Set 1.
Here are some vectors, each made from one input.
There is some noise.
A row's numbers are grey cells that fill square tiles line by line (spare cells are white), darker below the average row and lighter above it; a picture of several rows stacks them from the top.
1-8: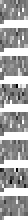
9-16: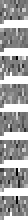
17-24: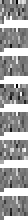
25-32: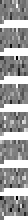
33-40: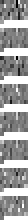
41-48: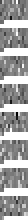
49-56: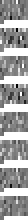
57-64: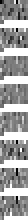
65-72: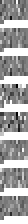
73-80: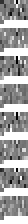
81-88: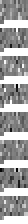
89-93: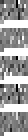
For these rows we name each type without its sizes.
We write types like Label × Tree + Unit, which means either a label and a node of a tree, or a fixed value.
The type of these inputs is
Bool × Circle.
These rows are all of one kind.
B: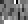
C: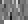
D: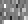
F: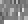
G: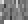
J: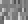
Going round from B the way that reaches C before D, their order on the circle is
B, C, G, J, F, D.
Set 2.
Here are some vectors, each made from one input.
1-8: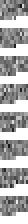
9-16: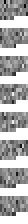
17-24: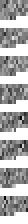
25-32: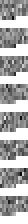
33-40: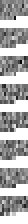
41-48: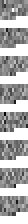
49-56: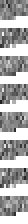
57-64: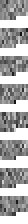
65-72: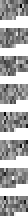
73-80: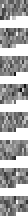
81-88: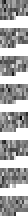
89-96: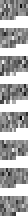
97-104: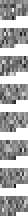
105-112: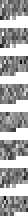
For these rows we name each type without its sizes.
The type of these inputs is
Circle + Line.
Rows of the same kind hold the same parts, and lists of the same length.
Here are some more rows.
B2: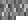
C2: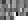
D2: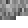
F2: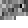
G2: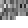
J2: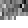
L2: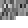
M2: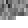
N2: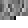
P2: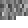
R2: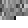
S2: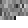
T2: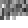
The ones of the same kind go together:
B2, D2, M2, N2, P2, R2, S2
C2, F2, G2, J2, L2, T2

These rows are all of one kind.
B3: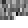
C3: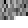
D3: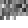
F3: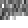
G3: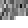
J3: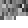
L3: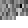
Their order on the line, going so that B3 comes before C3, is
B3, C3, G3, L3, J3, D3, F3.
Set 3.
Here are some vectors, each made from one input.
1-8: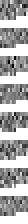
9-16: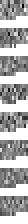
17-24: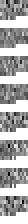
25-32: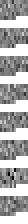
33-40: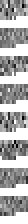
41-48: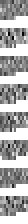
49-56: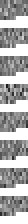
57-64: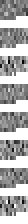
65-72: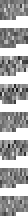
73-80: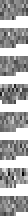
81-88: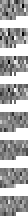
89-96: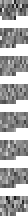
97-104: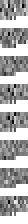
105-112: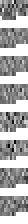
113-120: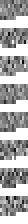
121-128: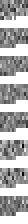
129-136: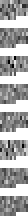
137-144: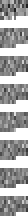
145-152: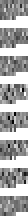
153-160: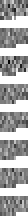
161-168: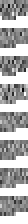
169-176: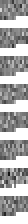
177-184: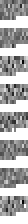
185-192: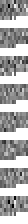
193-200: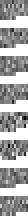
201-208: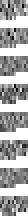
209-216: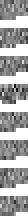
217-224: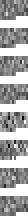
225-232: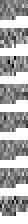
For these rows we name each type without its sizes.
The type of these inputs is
Circle + Line.
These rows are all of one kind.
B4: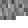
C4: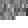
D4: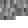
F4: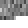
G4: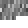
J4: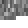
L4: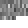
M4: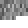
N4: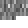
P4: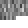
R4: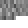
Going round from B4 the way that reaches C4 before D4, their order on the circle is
B4, P4, M4, G4, L4, N4, C4, J4, D4, R4, F4.
